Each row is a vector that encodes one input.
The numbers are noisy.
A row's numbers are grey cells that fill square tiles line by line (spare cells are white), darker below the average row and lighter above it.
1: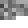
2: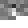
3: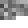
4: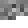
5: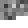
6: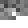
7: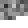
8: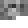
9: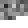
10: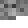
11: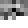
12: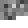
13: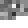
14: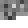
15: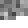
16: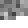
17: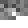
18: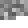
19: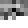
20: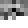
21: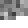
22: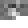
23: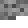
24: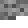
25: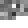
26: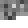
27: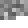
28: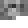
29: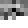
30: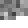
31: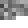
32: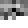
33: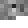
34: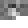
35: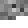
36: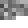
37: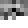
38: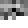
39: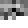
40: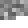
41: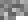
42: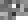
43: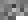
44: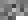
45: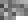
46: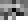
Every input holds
a list of up to two points on a 4-point line.
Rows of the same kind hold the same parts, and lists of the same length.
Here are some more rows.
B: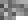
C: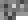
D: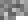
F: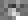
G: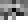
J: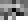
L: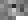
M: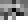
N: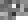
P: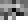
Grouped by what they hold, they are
B, D, N
C, F, L
G, J, M, P

